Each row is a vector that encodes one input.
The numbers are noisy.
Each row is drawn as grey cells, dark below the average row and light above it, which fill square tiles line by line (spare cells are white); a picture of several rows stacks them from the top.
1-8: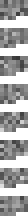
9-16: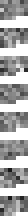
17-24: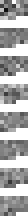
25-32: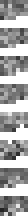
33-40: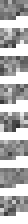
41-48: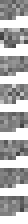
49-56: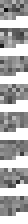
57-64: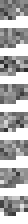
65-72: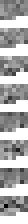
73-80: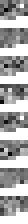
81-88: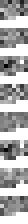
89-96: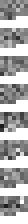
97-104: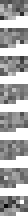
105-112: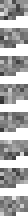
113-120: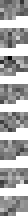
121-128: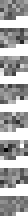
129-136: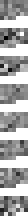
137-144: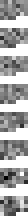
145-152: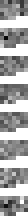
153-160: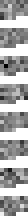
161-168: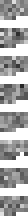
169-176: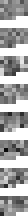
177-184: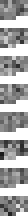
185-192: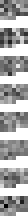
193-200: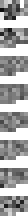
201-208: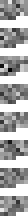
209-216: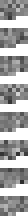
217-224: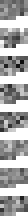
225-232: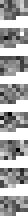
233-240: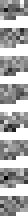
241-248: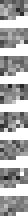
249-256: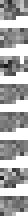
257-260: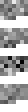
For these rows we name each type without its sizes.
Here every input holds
either a fixed value, or a node of a tree, or four true/false values.
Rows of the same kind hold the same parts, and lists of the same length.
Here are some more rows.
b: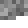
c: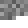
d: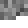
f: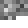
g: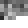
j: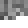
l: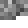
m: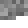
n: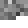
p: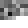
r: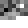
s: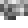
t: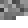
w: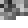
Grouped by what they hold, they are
b, c, d, f, g, j, l, m, n, t
p
r, s, w

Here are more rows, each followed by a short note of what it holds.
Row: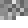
a node of a tree
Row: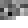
a fixed value
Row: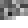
a fixed value
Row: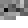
a node of a tree
